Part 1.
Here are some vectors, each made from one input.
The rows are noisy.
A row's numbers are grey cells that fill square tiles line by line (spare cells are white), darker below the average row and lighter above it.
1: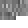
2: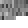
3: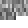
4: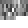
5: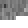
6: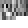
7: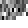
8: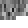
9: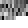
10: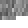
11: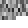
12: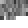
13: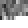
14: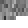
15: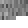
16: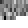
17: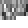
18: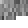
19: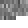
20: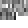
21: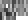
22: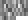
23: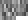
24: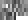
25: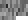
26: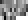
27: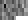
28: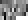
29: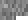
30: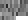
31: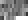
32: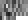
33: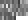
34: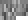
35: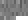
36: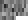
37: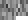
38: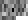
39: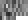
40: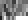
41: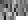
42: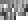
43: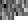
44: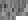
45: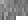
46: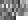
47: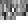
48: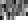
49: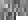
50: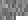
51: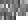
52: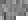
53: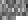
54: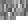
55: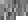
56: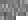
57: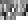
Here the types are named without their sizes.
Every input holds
a node of a tree.
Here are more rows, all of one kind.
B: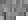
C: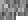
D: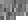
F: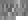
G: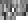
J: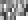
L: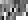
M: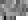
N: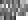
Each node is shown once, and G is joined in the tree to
B, D and F.
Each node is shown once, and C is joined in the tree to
L.
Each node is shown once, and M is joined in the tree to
B and N.
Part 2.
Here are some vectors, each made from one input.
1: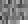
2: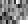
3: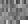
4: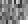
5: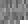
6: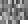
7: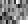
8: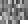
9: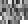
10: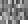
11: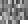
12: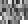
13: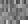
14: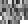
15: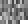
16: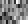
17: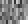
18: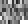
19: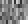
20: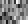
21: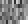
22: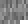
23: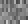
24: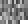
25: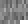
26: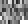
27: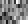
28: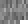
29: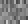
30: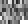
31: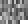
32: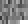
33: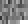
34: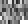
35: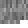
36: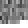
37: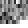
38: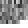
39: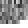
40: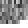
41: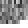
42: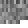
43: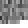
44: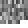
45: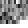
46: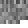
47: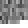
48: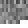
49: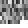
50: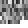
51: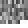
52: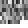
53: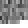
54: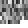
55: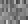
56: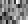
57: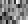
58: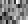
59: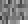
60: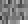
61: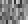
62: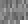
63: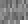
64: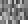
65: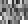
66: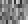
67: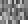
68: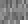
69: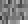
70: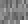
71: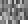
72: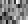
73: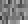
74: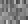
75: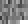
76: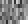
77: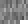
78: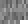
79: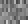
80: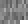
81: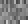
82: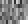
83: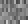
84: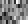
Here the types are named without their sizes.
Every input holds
a point on a line.
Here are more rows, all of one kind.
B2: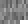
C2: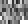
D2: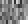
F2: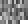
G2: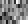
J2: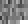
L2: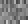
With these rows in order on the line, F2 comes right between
C2 and L2.
